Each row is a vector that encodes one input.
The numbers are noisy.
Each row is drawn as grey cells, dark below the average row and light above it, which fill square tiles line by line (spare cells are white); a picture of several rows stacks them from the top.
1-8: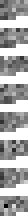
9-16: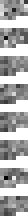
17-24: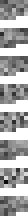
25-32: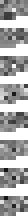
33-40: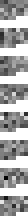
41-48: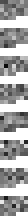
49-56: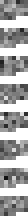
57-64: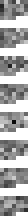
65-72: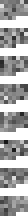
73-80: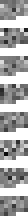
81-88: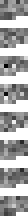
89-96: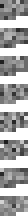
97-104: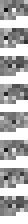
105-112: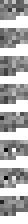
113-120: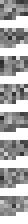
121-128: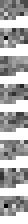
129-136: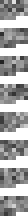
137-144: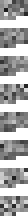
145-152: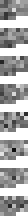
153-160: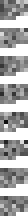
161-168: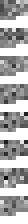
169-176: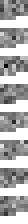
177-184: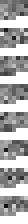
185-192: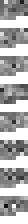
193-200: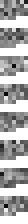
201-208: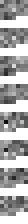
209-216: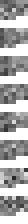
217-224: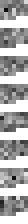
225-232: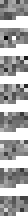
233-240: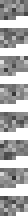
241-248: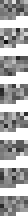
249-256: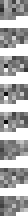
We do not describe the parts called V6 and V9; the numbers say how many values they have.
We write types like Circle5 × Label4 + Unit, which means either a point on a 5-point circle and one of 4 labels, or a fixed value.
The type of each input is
Bool × Line5 + (Line7 + V9) × V6.
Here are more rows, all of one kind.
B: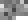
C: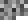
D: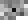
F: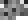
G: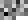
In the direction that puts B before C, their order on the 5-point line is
D, B, F, C, G.
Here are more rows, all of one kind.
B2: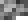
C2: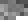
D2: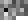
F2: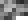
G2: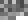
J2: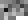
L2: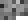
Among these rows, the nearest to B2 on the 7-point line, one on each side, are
C2 and F2.
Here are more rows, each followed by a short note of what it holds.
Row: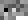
a value of V6 and a value of V9
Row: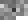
a point on a 5-point line and a true/false value
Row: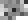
a point on a 5-point line and a true/false value
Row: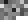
a point on a 5-point line and a true/false value
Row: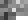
a value of V6 and a value of V9
